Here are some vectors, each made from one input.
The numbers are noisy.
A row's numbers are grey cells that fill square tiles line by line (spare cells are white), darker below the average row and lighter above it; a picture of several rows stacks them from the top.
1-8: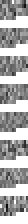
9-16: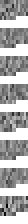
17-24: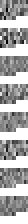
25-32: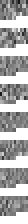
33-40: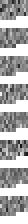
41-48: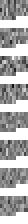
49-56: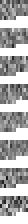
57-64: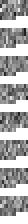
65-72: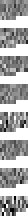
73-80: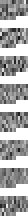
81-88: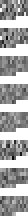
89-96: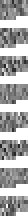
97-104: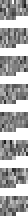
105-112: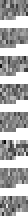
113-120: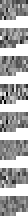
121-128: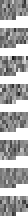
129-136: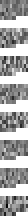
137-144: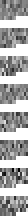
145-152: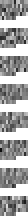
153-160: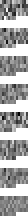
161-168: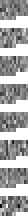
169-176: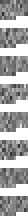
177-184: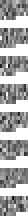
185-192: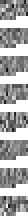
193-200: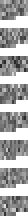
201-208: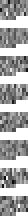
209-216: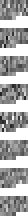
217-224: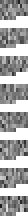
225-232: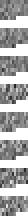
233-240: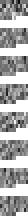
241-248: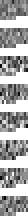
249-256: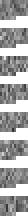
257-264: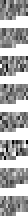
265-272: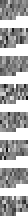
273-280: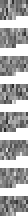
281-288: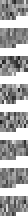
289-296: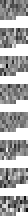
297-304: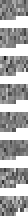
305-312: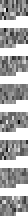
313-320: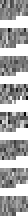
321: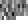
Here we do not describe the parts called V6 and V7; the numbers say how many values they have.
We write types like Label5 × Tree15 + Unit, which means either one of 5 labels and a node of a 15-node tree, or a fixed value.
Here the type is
Bool × Tree11 × V6 + Line10 × V7.
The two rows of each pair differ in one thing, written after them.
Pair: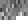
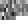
the value of V6
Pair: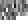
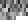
the true/false value
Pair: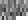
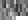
the true/false value
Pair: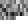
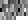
the true/false value
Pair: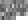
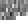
the true/false value
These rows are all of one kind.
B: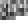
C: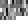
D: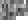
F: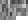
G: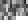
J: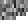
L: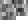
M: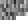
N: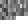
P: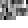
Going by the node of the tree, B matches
F, G and N.
